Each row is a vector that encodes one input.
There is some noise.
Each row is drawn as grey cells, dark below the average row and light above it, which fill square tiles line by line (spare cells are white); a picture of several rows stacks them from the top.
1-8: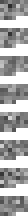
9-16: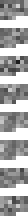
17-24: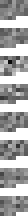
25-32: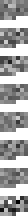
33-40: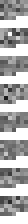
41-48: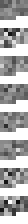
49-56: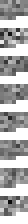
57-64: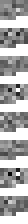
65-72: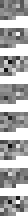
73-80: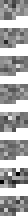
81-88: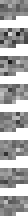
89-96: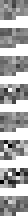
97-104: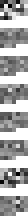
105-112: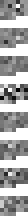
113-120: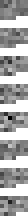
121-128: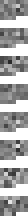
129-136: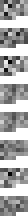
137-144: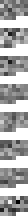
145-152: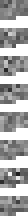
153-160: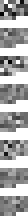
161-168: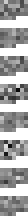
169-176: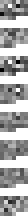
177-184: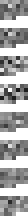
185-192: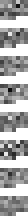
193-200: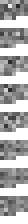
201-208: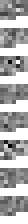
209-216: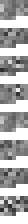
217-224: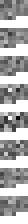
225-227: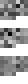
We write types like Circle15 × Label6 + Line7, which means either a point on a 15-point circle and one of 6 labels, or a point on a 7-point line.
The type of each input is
Circle14 + Tree19.
